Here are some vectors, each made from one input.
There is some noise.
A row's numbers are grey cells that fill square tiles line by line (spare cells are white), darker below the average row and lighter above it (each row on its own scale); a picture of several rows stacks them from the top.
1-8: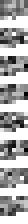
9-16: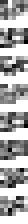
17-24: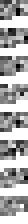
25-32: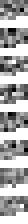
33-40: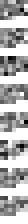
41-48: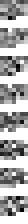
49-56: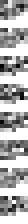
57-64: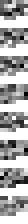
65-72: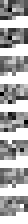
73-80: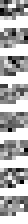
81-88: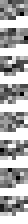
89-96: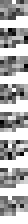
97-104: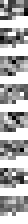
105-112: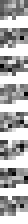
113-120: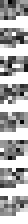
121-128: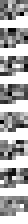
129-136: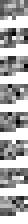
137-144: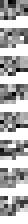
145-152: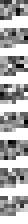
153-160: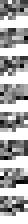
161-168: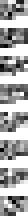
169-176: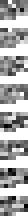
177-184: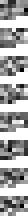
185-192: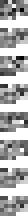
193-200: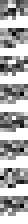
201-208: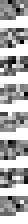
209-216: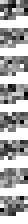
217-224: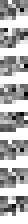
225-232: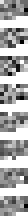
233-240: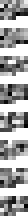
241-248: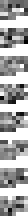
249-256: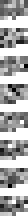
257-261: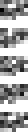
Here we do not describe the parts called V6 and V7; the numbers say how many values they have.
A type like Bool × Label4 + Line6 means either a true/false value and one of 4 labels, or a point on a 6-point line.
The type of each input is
Tree11 + Tree12 + V6 × V7.
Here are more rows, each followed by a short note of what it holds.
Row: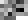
a value of V6 and a value of V7
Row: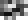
a node of a 12-node tree
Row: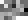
a node of an 11-node tree
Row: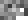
a node of an 11-node tree
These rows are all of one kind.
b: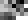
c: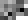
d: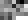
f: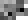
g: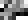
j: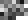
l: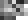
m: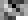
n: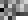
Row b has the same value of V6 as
d, l and m.
